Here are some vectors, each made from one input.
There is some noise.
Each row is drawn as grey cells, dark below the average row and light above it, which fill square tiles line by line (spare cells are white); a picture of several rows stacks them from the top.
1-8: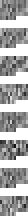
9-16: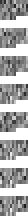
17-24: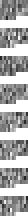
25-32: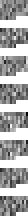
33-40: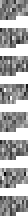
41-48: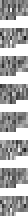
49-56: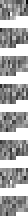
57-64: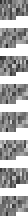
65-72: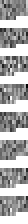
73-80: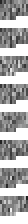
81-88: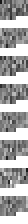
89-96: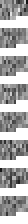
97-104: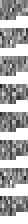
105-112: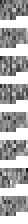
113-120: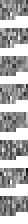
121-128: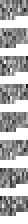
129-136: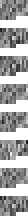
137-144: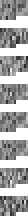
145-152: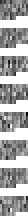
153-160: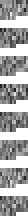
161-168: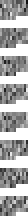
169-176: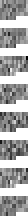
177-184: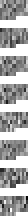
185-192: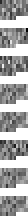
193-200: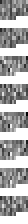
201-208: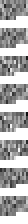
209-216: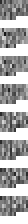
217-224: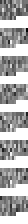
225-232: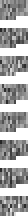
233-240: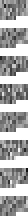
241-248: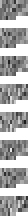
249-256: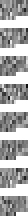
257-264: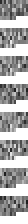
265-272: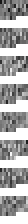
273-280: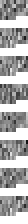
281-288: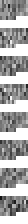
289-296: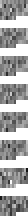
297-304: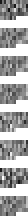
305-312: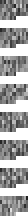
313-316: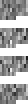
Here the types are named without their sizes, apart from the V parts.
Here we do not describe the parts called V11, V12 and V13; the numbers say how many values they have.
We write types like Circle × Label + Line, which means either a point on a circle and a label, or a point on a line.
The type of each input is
Bool × Line × V13 + Circle × V12 + V11.
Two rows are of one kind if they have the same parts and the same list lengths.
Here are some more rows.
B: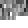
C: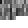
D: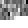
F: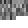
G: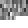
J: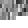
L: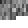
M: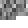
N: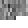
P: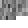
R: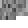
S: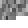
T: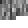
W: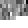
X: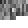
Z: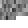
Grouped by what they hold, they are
B, D, G, J, W
C, F, L, T, X
M, N, P, R, S, Z

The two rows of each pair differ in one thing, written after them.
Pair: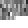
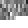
the place on the circle
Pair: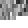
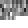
the place on the circle
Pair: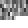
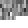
the place on the circle
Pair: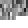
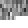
the place on the circle
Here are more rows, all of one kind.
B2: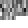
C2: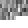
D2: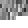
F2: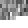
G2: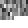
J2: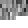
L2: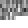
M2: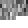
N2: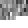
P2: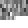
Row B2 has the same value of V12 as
J2 and M2.
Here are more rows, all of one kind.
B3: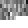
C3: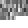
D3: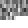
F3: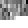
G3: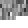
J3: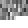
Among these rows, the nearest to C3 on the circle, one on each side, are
B3 and J3.
